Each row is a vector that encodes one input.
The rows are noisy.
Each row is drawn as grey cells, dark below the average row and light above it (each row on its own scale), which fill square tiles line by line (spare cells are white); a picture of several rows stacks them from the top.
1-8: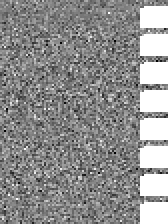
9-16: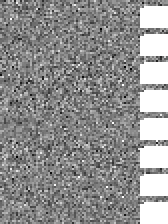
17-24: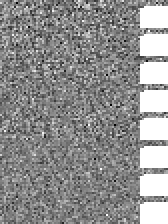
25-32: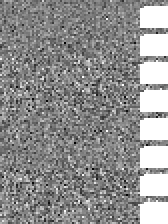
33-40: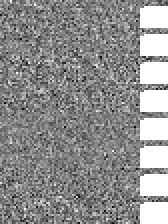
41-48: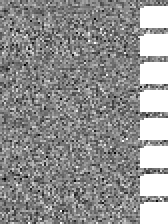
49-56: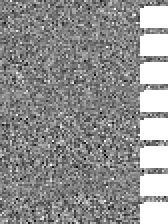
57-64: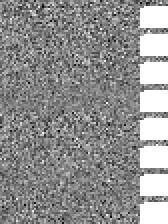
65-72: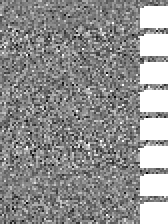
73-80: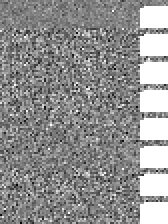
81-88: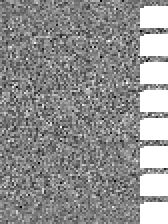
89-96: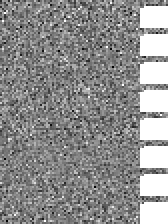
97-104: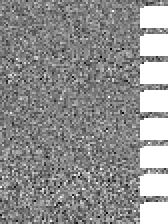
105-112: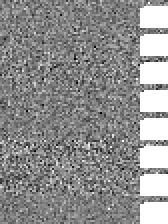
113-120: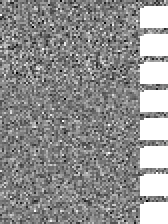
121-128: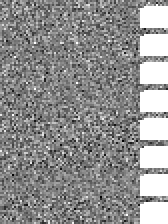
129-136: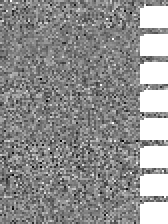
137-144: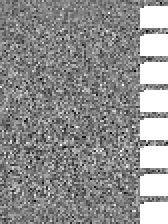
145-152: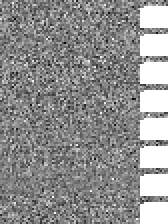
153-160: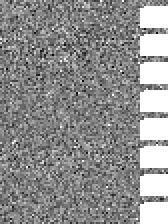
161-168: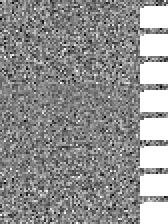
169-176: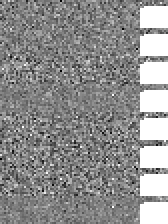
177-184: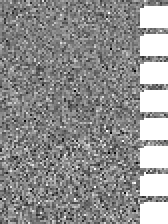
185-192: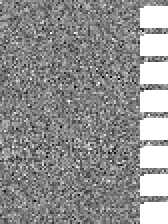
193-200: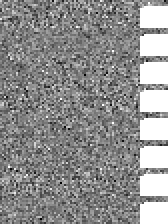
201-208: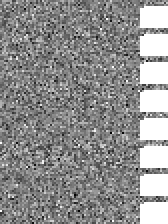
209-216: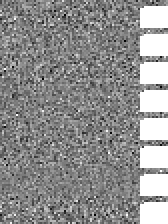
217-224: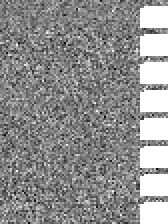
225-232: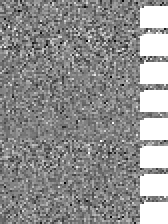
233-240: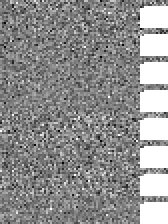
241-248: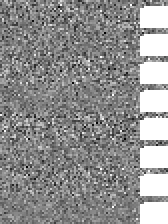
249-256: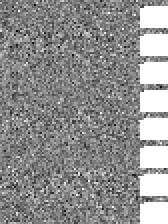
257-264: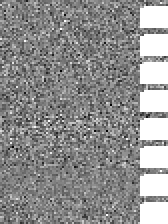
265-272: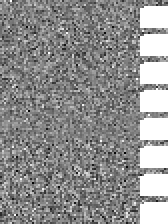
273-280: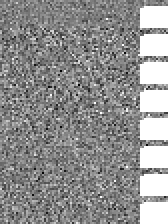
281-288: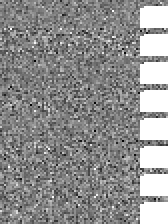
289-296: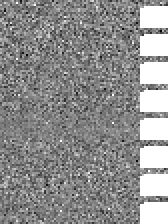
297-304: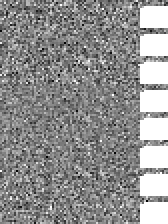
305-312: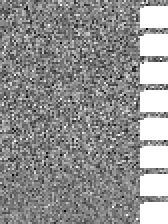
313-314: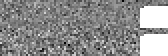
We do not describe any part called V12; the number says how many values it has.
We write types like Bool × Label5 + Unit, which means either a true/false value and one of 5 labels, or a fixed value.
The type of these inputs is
(Circle6 + Label5) × V12 + Label10 × Line7.
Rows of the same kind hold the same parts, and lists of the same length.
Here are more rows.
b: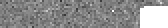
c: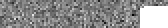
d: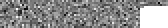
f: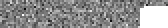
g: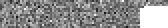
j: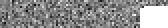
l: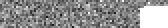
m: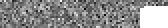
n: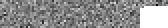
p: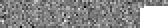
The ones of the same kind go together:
b, c, d, p
f, j, m, n
g, l

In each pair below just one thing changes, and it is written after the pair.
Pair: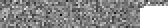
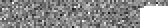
the place on the 7-point line
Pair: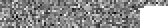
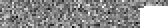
the place on the 7-point line
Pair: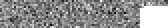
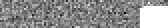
the label
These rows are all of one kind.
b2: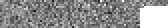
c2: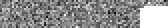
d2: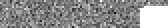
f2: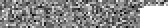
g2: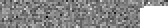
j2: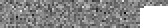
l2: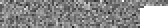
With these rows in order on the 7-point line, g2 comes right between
c2 and f2.
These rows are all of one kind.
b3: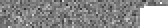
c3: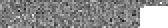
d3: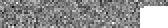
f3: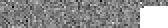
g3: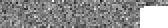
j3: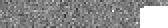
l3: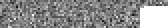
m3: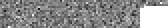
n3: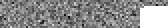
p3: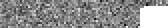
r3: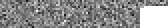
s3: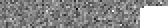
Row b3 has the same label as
d3, m3 and p3.
